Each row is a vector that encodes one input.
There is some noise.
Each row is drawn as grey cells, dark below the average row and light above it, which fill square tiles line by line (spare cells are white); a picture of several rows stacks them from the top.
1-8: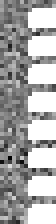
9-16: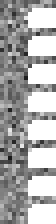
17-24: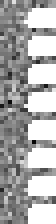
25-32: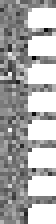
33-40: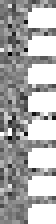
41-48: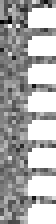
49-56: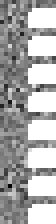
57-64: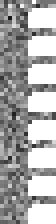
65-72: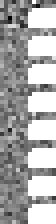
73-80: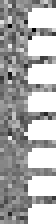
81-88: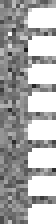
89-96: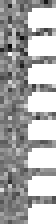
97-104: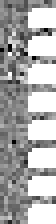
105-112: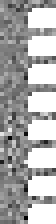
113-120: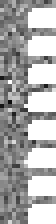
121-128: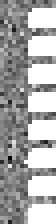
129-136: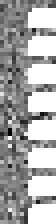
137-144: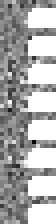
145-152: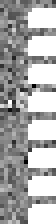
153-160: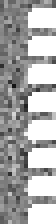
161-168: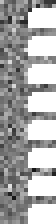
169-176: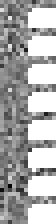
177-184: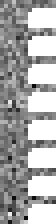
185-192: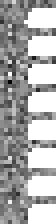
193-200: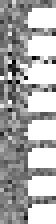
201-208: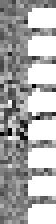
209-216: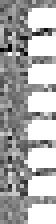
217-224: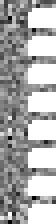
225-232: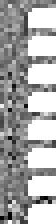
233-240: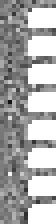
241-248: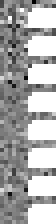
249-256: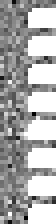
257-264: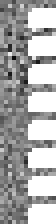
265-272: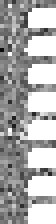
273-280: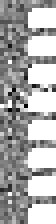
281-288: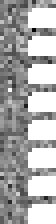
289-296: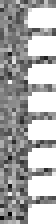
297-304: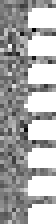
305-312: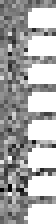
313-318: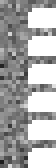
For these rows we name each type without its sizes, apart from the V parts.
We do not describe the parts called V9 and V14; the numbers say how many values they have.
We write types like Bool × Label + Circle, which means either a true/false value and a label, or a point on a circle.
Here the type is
(Bool × V14 + Label) × V9.
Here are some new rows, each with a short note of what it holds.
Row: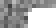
a true/false value, a value of V9 and a value of V14
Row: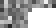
a label and a value of V9
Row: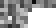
a true/false value, a value of V9 and a value of V14
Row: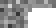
a label and a value of V9
